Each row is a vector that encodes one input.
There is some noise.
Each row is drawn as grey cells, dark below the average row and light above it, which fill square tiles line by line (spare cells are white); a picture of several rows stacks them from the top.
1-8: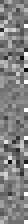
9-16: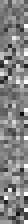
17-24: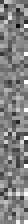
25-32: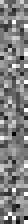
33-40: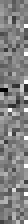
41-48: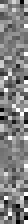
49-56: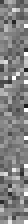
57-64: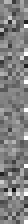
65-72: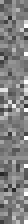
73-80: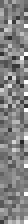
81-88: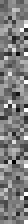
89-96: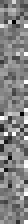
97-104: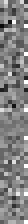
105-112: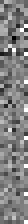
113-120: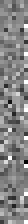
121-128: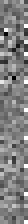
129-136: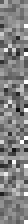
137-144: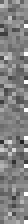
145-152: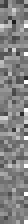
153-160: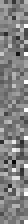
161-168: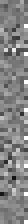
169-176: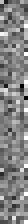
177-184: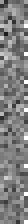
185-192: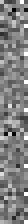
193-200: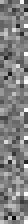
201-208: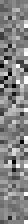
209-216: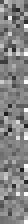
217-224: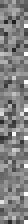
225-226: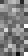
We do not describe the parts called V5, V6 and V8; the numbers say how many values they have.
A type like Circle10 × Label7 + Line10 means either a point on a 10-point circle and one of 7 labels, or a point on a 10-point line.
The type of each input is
(Label4 × Line4 + V6) × V5 + Line9 + V8.
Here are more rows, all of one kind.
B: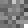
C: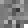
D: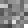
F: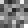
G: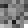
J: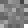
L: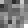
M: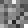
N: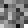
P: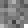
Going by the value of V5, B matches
M, N and P.
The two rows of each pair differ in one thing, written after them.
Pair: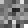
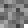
the label
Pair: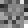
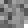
the place on the 4-point line
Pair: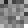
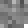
the value of V5
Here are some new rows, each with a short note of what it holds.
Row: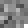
a point on a 9-point line
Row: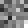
one of 4 labels, a point on a 4-point line and a value of V5
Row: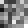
a value of V5 and a value of V6
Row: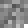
a value of V8
